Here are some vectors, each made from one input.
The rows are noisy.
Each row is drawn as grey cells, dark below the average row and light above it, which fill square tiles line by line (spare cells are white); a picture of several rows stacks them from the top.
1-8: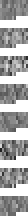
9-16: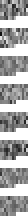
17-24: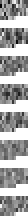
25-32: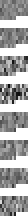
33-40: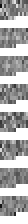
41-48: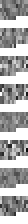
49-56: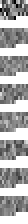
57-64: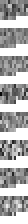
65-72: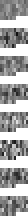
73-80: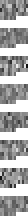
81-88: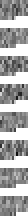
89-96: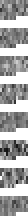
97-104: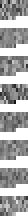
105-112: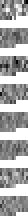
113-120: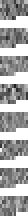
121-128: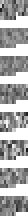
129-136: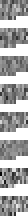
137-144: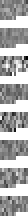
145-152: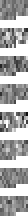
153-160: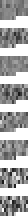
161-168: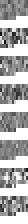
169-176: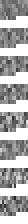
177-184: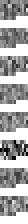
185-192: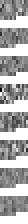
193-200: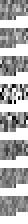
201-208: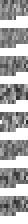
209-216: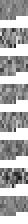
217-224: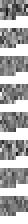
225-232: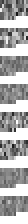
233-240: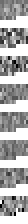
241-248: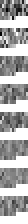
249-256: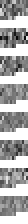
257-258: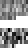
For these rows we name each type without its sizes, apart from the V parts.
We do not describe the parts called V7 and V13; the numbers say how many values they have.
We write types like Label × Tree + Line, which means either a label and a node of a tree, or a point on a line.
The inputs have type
(Bool × Bool × Bool + V7) × Label × V13.
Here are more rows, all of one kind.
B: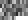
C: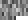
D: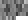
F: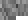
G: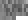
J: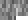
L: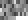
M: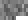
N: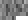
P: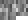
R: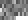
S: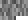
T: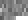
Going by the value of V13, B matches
N and S.
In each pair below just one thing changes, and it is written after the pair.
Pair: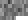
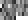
the label
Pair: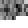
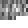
the value of V13
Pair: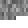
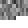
the value of V13
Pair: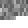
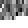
the label
